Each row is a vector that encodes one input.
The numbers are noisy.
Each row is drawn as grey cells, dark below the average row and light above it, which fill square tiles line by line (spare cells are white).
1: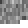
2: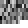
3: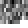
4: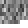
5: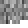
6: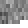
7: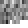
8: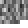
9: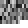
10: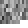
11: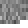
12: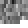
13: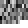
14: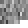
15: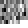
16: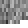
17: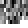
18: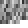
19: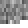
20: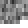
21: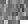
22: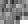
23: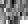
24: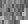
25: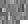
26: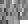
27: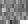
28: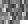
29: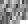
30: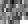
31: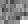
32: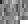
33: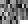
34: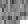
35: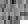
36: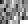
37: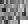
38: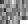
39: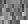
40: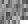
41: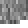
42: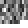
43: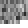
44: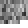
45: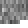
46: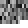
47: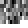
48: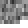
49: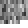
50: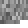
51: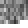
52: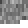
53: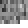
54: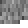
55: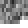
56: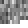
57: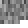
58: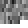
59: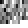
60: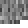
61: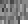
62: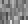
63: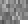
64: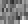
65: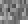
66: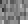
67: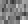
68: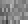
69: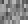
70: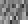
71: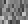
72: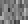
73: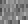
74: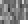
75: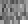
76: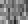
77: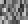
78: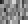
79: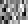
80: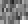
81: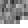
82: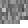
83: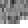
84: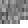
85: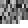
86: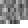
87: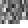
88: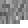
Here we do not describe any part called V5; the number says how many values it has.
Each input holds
a list of up to two items, each one of 4 labels and a value of V5.
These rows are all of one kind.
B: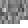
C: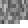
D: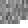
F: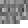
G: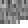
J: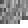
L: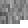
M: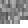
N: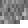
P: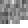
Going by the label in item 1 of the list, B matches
F, L, M and P.
